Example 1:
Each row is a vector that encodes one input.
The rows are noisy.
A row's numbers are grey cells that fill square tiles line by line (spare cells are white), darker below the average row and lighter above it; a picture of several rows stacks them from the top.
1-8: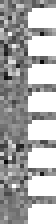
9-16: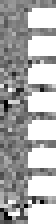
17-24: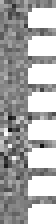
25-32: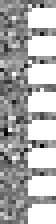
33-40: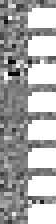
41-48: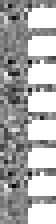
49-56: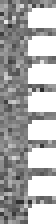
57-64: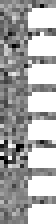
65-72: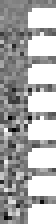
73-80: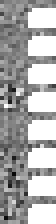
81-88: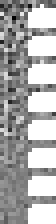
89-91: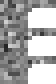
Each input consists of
a list of up to two points on a 5-point line.
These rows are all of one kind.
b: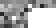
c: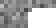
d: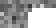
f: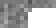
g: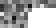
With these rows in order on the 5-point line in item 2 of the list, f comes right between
b and d.
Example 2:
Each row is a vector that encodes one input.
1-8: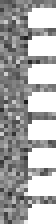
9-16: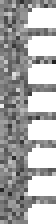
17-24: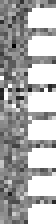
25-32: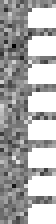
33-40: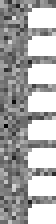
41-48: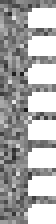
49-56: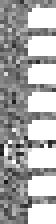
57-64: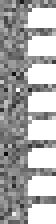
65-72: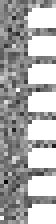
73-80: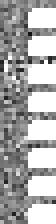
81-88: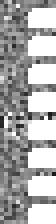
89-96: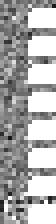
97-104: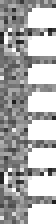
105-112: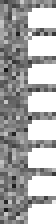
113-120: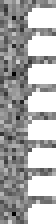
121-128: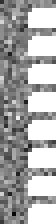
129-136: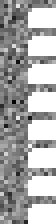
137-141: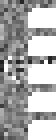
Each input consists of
either a point on an 11-point circle and one of 11 labels, or a fixed value.
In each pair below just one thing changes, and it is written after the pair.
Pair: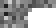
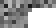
the place on the 11-point circle
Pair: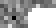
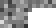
the place on the 11-point circle
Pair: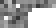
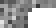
the place on the 11-point circle
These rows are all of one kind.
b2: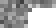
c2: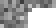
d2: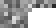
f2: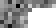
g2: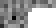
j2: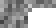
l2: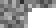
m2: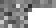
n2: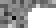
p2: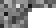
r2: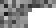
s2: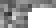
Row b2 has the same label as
j2, n2 and s2.
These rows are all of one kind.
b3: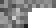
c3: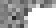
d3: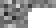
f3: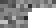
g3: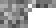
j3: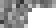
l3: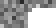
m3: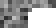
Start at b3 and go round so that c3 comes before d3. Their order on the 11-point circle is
b3, m3, g3, j3, l3, c3, d3, f3.
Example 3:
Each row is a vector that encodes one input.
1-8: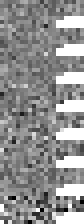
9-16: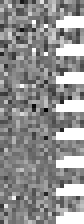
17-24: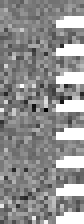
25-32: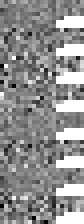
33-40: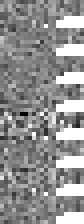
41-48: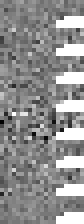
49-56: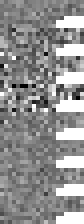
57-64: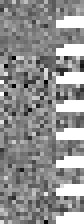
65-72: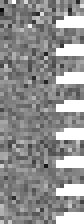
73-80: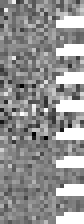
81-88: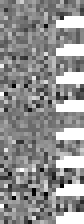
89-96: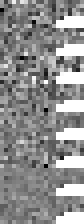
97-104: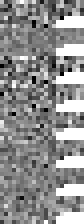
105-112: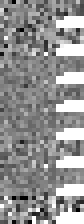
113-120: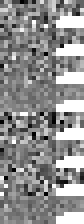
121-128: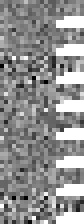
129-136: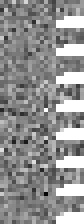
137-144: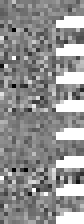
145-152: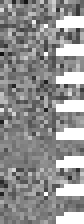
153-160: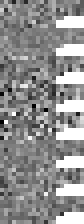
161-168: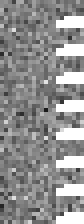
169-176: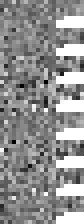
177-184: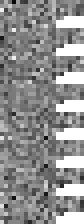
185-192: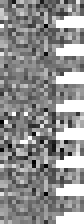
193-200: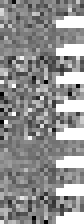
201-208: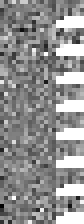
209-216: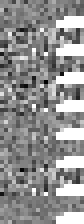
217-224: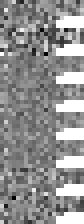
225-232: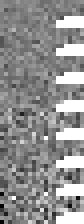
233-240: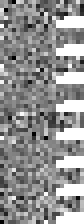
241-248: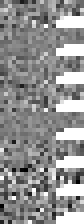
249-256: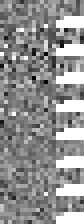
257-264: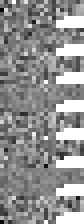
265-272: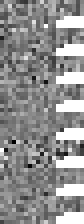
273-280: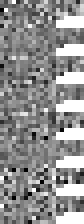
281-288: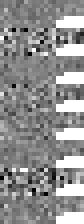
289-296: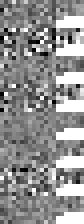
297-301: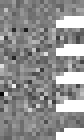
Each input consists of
a list of up to two points on a 15-point line.
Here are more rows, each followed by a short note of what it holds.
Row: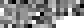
a list of one item
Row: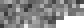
the empty list
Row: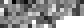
the empty list
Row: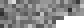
a list of two items
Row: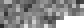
the empty list
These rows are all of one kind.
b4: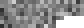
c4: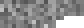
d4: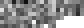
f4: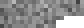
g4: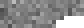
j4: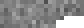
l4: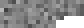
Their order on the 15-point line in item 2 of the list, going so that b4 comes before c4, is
b4, f4, j4, l4, g4, d4, c4.
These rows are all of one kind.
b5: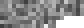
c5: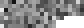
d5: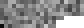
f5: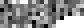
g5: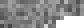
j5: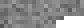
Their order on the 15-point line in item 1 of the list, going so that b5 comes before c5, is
f5, b5, d5, g5, j5, c5.
